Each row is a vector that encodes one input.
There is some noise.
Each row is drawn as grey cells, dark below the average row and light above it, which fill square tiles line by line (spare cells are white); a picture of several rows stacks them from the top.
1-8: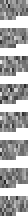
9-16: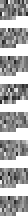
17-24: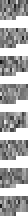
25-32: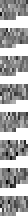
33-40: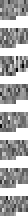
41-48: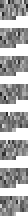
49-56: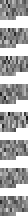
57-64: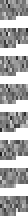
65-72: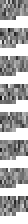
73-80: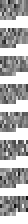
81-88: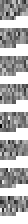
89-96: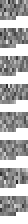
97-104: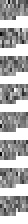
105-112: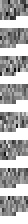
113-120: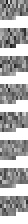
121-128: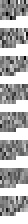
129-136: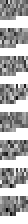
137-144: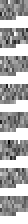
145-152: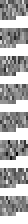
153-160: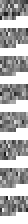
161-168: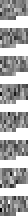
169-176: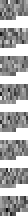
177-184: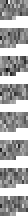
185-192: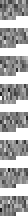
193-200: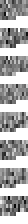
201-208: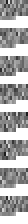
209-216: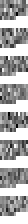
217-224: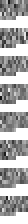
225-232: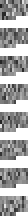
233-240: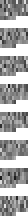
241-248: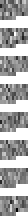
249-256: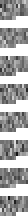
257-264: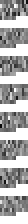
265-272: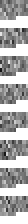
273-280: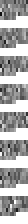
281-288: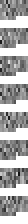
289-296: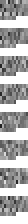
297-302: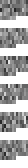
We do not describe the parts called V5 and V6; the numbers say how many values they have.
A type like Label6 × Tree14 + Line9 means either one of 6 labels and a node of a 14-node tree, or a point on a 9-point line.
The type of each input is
Bool × Bool × Bool × Bool × Bool + Tree7 × V5 × V6.
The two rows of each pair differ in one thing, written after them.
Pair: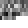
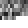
the value of V6
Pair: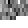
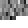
the node of the tree
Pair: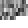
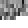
the value of V6
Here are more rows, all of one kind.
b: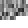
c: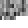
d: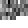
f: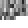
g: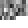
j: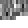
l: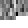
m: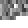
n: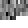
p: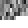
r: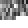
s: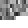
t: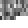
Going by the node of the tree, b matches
c, f and g.
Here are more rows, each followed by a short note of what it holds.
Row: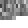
five true/false values
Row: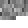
five true/false values
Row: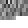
five true/false values
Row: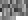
five true/false values
